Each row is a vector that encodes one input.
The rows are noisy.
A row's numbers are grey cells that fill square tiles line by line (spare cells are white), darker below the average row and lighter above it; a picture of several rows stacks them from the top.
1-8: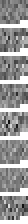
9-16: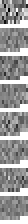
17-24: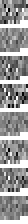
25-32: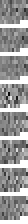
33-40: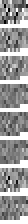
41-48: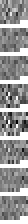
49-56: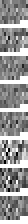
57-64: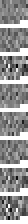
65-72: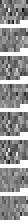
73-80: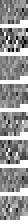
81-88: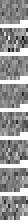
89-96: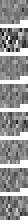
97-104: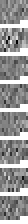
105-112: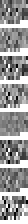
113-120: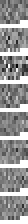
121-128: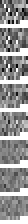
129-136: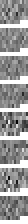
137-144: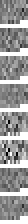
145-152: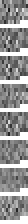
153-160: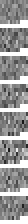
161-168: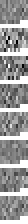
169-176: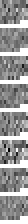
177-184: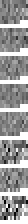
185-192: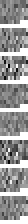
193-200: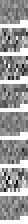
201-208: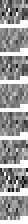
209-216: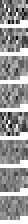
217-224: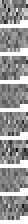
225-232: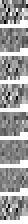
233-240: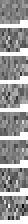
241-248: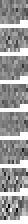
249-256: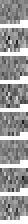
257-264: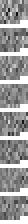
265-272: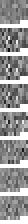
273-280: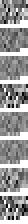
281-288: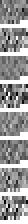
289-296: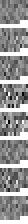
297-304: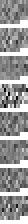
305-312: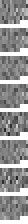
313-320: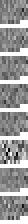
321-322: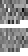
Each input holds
either a point on each of four 4-point lines, or a point on an 8-point line.
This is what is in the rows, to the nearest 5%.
About 45% of them hold a point on each of four 4-point lines. The rest hold a point on an 8-point line.
